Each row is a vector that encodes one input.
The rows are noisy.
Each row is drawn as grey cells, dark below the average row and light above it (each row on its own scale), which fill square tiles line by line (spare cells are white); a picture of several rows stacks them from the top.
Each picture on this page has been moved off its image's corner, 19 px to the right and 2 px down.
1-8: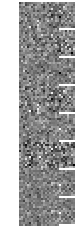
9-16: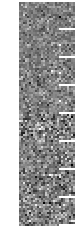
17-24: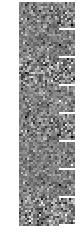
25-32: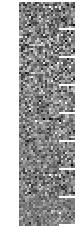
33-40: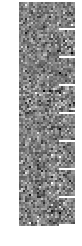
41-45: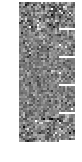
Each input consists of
either a fixed value, or three true/false values.
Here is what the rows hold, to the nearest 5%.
About 10% of them hold a fixed value. The rest hold three true/false values.
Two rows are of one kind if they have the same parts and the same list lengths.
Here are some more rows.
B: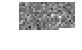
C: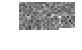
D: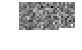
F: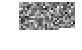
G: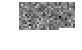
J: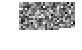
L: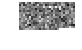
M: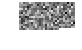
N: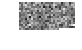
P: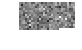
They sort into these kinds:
B, C, D, G, L, N, P
F, J, M

